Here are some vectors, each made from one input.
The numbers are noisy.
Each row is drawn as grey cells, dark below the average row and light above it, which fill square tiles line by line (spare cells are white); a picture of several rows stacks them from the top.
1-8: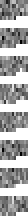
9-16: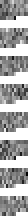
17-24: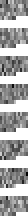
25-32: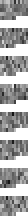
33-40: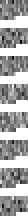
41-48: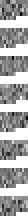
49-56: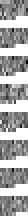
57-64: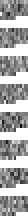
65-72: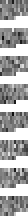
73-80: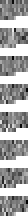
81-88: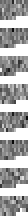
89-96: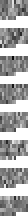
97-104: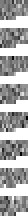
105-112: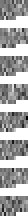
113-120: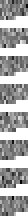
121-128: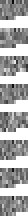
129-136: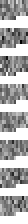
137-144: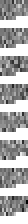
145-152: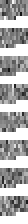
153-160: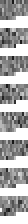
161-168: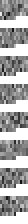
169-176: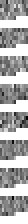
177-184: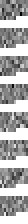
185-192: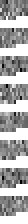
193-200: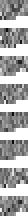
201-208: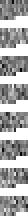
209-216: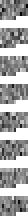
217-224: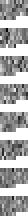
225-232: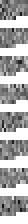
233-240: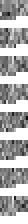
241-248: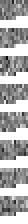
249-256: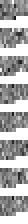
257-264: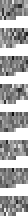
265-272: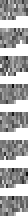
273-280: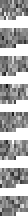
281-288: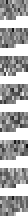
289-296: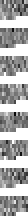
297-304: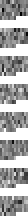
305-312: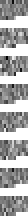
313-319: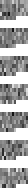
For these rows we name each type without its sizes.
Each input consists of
a node of a tree, together with either a fixed value, or four true/false values.
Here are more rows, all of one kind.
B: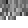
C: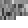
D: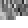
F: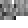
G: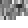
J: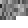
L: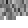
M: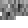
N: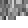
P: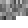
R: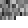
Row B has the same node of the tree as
C and N.
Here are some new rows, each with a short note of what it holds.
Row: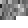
a node of a tree and four true/false values
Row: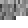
a node of a tree and four true/false values
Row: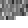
a node of a tree
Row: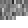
a node of a tree
